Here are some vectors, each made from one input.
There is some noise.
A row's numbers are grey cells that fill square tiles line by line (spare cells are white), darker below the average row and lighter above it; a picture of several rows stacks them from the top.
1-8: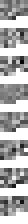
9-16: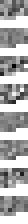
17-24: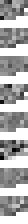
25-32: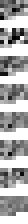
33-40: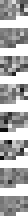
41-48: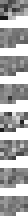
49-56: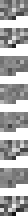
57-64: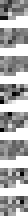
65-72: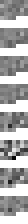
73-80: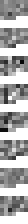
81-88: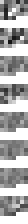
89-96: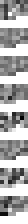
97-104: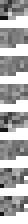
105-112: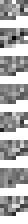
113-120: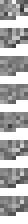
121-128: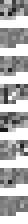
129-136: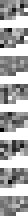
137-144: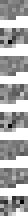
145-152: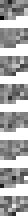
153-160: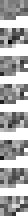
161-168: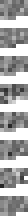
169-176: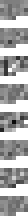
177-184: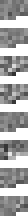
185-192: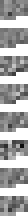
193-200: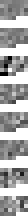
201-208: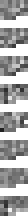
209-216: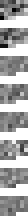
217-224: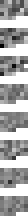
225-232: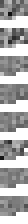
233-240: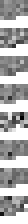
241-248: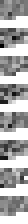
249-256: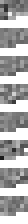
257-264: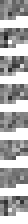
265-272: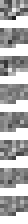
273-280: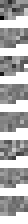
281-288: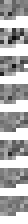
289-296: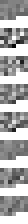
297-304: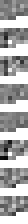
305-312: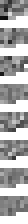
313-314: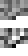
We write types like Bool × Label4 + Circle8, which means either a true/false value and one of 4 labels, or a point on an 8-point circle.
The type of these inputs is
Circle6 × Circle6 × (Circle6 + Unit) + Circle8.
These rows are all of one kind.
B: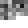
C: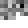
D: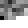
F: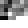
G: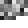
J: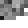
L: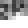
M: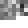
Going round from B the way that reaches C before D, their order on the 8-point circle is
B, C, M, G, J, D, F, L.
